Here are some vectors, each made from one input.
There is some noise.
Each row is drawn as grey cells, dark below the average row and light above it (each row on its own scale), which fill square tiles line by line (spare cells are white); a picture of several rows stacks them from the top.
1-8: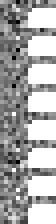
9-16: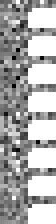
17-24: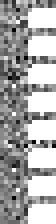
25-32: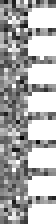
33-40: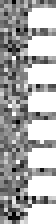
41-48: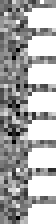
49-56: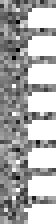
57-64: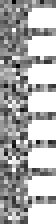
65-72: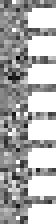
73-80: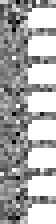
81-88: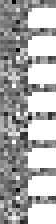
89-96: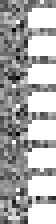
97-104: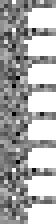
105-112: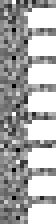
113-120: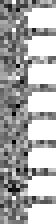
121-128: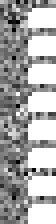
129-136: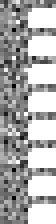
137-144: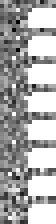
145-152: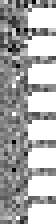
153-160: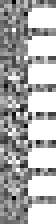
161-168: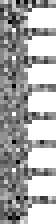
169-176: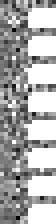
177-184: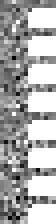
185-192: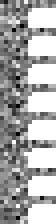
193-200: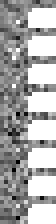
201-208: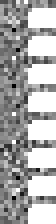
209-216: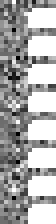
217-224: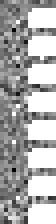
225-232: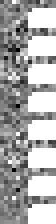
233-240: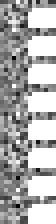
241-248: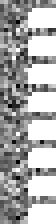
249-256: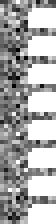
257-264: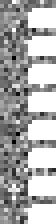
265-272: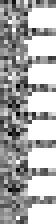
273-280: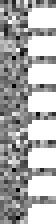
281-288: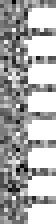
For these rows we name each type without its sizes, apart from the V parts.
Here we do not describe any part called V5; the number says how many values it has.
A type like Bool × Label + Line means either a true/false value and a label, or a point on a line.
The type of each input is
List(Bool × V5).
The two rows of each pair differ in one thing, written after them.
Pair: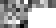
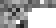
the value of V5 in item 2 of the list
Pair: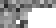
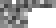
the true/false value in item 2 of the list
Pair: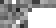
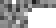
the value of V5 in item 2 of the list
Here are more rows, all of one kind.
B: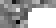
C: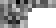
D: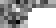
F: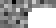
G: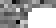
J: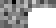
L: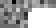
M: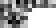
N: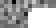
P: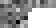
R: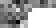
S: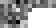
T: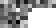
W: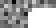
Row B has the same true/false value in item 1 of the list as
D, M and N.
